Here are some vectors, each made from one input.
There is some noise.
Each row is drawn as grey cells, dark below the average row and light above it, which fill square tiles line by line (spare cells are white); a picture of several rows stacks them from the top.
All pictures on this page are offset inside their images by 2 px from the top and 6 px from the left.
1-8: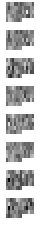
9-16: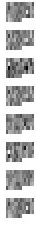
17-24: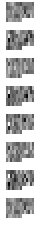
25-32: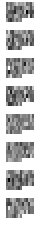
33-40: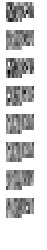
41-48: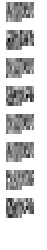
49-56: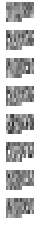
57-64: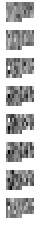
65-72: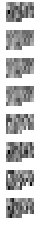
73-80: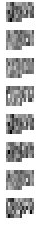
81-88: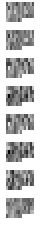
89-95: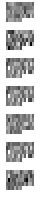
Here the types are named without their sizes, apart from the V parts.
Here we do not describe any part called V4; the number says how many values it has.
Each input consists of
a true/false value, together with either a point on a line, or a value of V4.
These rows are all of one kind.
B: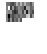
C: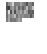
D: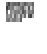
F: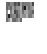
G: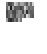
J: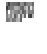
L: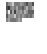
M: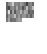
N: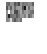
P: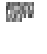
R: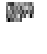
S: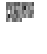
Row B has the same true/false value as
G and R.
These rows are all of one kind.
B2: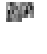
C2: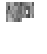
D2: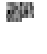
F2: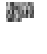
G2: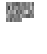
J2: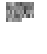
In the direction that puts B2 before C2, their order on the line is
B2, J2, D2, C2, G2, F2.
